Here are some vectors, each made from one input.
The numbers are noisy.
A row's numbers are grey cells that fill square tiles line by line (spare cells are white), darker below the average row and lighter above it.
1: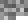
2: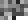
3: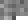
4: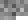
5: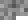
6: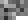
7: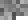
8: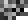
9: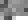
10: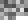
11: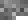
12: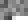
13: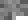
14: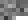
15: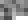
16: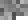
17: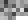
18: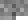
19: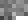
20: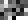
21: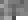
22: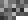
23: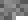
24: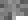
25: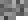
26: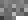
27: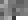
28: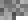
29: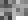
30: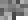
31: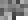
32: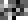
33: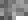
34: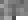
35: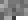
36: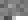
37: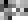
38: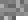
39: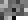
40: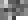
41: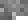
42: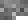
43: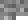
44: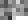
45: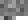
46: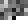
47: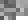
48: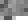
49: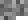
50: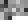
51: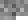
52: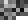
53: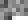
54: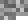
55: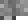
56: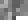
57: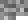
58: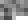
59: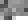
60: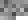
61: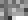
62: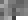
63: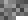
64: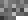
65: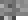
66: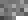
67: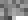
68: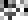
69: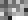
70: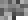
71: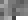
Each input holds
a node of a 9-node tree and a true/false value.
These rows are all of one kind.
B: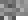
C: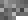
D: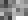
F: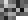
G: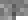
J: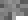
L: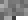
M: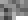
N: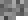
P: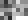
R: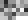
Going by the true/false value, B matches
G, L and R.
